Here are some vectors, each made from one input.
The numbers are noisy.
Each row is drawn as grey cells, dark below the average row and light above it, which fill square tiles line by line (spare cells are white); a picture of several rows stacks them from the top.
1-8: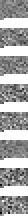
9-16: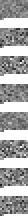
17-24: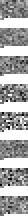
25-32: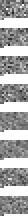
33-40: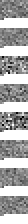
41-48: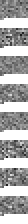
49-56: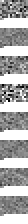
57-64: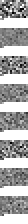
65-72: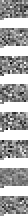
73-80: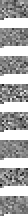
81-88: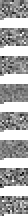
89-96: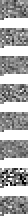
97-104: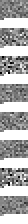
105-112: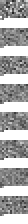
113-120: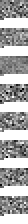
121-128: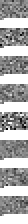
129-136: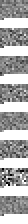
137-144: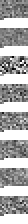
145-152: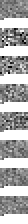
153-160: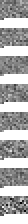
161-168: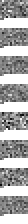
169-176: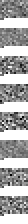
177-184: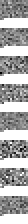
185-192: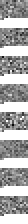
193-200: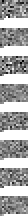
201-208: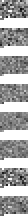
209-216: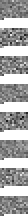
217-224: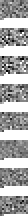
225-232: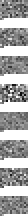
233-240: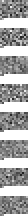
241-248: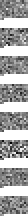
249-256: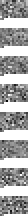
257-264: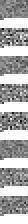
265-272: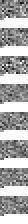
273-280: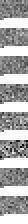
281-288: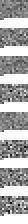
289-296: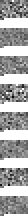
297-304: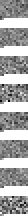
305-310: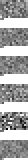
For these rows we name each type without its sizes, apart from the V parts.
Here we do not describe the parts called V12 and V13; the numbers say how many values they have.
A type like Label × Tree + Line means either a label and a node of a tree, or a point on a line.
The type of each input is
(Bool × Bool × Bool + Unit) × Line + (Circle + V13) × V12.
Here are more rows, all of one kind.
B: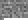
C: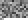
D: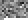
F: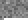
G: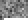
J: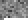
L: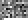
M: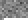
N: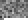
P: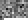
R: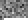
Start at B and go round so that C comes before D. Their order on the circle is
B, P, G, J, R, N, F, C, D, M, L.
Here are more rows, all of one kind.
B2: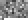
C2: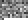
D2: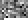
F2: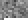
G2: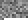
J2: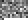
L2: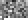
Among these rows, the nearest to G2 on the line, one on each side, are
B2 and L2.
